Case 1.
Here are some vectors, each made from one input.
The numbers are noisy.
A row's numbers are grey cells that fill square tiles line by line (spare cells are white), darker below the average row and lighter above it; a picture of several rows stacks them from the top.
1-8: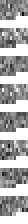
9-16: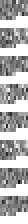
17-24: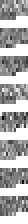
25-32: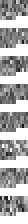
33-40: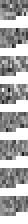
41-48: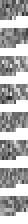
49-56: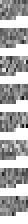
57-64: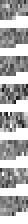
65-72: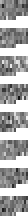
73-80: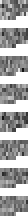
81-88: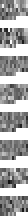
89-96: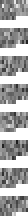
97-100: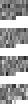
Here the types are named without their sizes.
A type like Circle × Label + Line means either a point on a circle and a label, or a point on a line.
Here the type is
List(Circle).
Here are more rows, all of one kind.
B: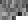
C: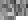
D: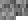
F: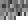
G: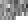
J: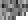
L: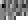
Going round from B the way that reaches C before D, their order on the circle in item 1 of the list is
B, C, D, F, L, G, J.
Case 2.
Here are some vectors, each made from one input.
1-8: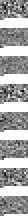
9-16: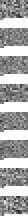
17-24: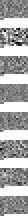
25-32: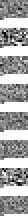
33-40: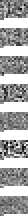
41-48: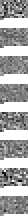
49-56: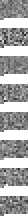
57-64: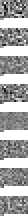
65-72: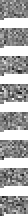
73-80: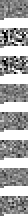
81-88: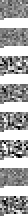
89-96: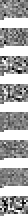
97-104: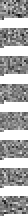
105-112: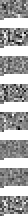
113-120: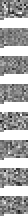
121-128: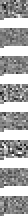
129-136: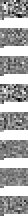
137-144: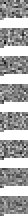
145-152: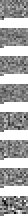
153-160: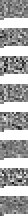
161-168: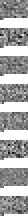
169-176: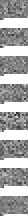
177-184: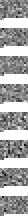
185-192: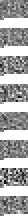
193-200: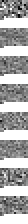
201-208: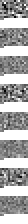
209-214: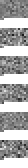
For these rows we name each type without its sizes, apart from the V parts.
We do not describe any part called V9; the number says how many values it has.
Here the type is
Bool × V9 + Tree + Unit.
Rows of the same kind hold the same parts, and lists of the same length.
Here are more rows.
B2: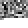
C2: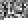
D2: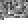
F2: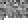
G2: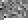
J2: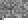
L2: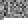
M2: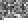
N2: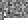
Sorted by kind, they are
B2, C2, F2, L2
D2
G2, J2, M2, N2

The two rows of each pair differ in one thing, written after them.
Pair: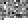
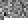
the value of V9
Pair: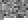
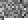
the true/false value
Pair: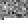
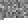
the true/false value
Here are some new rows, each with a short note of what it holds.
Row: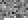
a true/false value and a value of V9
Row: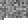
a true/false value and a value of V9
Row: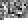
a node of a tree
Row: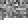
a true/false value and a value of V9
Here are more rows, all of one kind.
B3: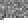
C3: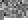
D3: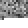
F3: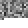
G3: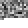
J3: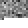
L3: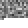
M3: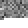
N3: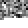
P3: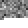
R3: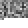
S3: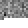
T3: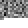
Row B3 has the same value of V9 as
M3, N3, P3 and S3.
